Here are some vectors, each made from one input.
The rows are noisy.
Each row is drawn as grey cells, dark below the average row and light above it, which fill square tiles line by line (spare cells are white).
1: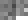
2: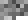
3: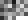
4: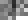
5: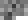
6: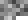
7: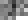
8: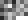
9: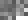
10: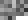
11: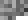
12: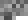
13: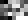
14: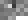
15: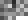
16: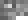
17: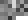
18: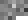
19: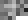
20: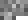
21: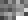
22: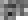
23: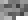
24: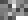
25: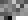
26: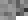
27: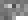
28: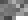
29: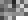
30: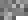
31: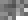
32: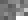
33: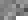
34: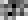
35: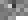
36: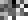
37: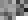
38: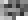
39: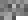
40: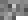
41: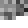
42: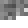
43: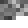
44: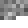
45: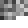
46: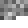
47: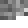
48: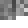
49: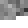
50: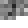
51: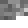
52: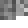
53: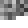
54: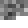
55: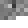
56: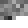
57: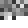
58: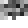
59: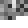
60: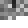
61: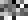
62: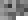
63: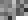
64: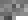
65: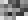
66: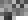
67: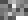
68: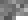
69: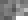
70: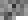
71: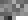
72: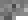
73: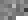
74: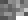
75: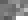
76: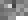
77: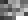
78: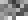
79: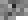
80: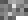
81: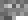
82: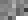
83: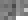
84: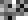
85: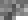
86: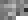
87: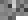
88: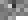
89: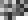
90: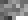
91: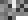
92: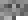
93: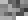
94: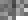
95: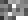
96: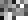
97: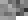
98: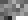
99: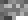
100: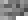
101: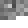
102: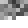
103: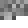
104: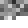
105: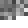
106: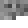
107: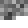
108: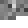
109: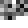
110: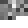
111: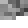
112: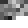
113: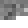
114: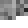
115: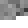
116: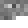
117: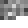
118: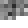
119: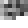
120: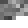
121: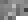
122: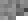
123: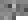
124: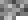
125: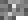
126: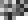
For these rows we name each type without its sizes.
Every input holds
a point on a line and a true/false value.
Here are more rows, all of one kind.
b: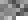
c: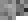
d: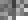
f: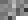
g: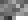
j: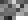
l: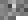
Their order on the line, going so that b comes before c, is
l, j, d, g, f, b, c.
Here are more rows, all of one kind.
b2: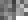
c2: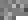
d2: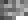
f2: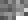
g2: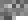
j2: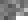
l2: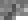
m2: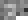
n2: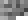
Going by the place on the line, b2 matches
c2, l2 and n2.
